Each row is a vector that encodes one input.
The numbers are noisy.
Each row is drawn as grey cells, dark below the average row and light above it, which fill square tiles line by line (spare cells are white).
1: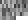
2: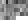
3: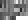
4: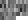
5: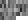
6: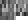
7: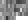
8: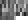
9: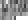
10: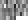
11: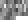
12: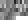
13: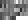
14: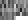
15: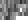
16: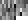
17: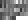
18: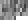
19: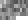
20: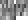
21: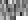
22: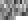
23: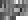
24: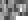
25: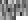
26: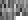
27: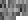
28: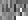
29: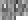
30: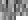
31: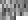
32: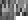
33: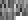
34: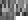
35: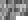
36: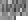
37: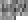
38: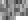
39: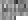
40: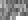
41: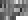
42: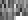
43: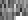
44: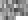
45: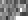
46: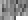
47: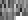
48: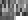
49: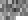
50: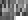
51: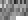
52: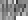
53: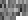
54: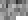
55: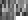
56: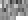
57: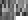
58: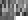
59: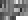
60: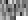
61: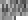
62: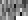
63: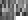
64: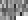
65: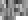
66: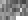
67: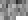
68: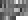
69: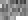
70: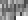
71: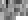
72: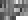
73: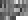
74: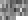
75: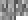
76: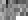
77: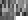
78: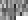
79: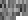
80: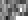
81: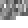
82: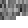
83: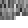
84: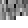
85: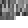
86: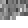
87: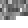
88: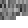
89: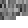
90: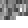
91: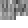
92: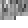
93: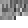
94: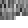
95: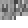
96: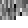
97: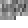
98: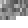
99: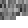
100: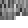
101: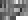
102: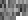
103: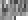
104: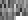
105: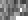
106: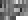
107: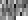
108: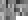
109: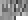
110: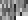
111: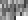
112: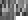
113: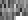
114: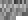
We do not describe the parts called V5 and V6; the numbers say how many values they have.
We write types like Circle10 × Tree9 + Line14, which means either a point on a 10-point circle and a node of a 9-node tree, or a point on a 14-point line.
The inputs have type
(Bool × V5 × V6 + Unit) × Line4.
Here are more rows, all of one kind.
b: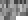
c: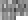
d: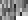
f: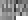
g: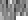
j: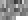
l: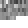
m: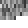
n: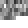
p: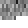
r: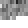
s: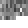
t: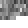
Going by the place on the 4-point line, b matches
n and t.
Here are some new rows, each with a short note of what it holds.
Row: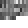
a point on a 4-point line
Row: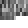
a point on a 4-point line
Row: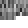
a point on a 4-point line
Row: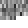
a point on a 4-point line, a true/false value, a value of V5 and a value of V6
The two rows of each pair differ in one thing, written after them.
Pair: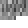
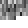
the place on the 4-point line
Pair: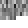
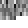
the true/false value
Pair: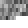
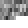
the value of V5
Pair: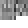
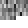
the place on the 4-point line
